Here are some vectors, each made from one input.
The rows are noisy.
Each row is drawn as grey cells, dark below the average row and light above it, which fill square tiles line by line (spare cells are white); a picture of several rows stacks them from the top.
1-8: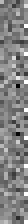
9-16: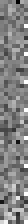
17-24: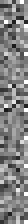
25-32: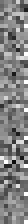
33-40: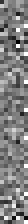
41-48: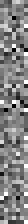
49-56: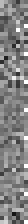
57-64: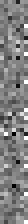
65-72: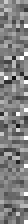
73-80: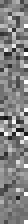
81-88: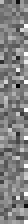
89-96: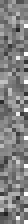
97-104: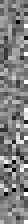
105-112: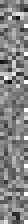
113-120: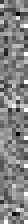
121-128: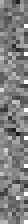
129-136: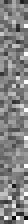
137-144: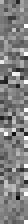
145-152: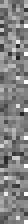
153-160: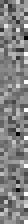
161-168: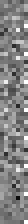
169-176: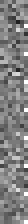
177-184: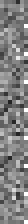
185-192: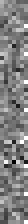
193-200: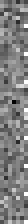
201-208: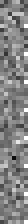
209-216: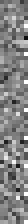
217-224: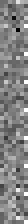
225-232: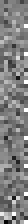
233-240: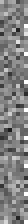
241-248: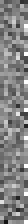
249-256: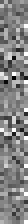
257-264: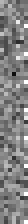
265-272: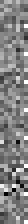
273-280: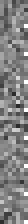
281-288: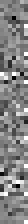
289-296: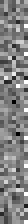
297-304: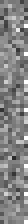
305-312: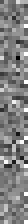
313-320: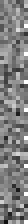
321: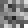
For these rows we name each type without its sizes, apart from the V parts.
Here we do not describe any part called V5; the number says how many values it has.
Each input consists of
a value of V5, together with a list of items, each a point on a circle and a point on a line.
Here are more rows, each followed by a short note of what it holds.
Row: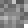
a value of V5, together with a list of two items
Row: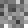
a value of V5, together with a list of one item
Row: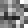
a value of V5, together with a list of two items
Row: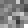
a value of V5, together with a list of one item
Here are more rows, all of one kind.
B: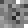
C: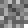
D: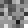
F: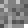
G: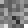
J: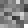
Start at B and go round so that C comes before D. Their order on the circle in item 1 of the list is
B, C, G, D, F, J.
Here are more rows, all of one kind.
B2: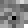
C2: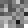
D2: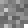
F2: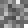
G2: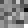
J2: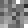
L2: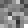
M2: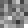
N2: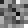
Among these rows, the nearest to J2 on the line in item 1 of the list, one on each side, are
D2 and M2.
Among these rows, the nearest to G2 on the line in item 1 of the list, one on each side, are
L2 and M2.
